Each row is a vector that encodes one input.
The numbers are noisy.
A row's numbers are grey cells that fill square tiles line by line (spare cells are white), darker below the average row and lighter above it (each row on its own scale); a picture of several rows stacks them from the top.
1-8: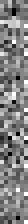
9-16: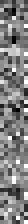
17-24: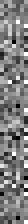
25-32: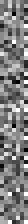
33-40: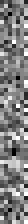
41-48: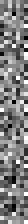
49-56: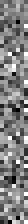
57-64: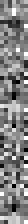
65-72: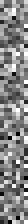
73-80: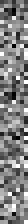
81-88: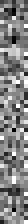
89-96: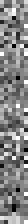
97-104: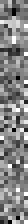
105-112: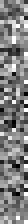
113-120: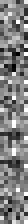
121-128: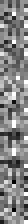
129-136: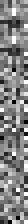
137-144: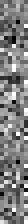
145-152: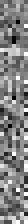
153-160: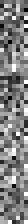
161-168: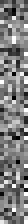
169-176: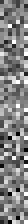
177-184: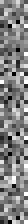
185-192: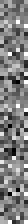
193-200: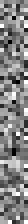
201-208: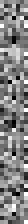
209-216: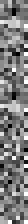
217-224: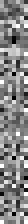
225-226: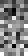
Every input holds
four true/false values.
